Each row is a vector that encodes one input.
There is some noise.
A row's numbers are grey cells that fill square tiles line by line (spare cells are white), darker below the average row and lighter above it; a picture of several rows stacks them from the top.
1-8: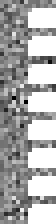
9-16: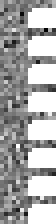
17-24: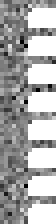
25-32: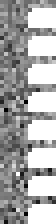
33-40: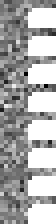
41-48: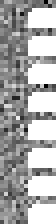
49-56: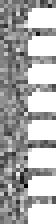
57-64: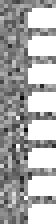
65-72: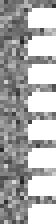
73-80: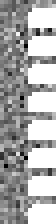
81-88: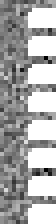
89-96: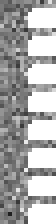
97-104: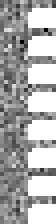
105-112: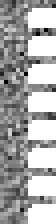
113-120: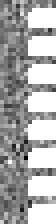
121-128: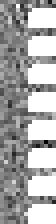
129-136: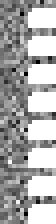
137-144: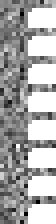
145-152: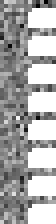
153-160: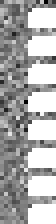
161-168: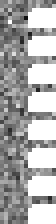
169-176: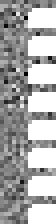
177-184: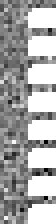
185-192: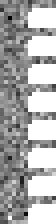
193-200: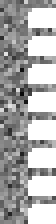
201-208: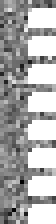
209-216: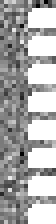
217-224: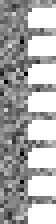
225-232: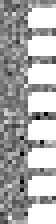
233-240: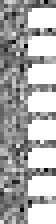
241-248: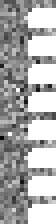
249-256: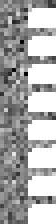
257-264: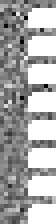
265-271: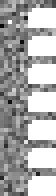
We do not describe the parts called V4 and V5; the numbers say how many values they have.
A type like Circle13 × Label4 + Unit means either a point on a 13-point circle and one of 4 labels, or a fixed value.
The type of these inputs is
Circle11 × ((Tree14 + Unit) × V5 + V4).
